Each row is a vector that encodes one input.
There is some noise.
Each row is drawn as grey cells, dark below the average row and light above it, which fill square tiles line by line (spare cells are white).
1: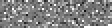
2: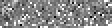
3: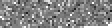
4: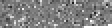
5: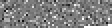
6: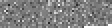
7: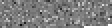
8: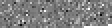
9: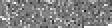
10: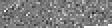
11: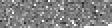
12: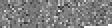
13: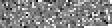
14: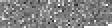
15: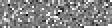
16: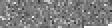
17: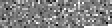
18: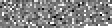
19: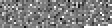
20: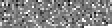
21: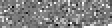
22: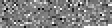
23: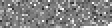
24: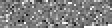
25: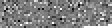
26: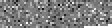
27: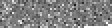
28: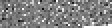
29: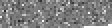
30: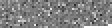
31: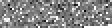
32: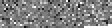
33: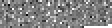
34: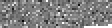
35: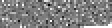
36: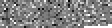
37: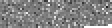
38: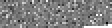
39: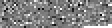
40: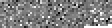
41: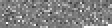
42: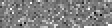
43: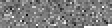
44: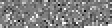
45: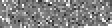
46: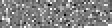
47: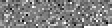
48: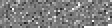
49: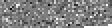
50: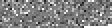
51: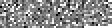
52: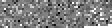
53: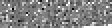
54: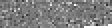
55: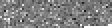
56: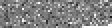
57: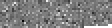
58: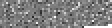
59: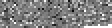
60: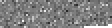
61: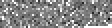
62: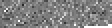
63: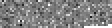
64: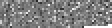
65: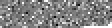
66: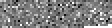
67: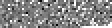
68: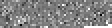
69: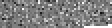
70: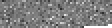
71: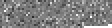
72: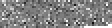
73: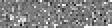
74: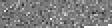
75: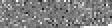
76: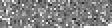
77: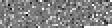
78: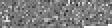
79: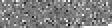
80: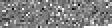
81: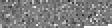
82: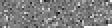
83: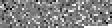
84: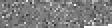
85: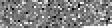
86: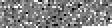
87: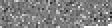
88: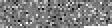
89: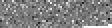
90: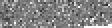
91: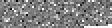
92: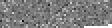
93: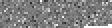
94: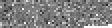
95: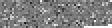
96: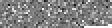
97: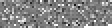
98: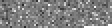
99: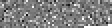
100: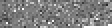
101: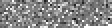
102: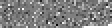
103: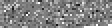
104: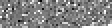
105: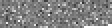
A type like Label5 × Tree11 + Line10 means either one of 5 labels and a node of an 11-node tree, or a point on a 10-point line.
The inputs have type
(Bool × Bool × Bool × Bool + Unit) × Label7.
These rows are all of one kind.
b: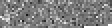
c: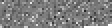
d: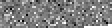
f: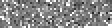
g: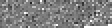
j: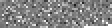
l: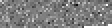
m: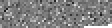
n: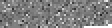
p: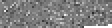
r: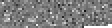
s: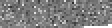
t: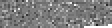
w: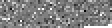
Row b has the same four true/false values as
d, m, r and s.
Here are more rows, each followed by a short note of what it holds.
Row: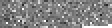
one of 7 labels and four true/false values
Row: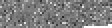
one of 7 labels and four true/false values
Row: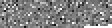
one of 7 labels
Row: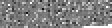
one of 7 labels and four true/false values
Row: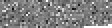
one of 7 labels and four true/false values
